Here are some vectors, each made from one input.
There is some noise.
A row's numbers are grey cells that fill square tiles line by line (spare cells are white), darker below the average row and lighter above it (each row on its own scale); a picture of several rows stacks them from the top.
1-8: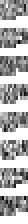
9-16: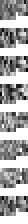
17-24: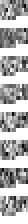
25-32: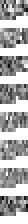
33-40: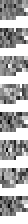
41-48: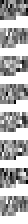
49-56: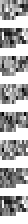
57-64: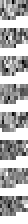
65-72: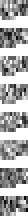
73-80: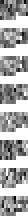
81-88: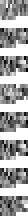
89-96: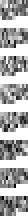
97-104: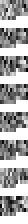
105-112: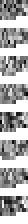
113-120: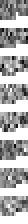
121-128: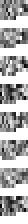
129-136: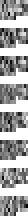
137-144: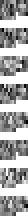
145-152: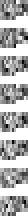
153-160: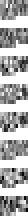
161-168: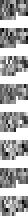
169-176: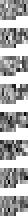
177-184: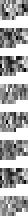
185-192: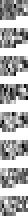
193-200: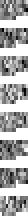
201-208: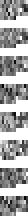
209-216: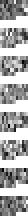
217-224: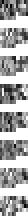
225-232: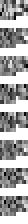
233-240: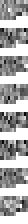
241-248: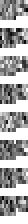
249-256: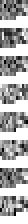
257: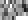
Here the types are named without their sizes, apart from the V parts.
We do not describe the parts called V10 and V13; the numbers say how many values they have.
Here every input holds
either a point on a circle and a value of V13, or a true/false value and a value of V10.
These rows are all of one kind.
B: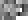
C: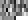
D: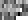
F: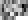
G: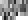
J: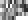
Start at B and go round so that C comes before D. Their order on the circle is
B, F, G, J, C, D.
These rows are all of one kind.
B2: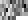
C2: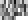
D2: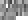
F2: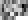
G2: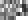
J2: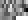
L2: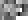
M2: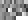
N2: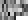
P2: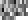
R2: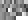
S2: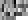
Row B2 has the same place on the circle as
C2, D2 and G2.
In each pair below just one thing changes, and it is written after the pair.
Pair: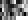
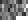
the value of V10
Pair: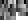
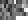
the true/false value
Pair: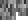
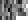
the true/false value
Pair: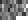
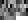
the true/false value
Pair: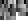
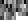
the value of V10
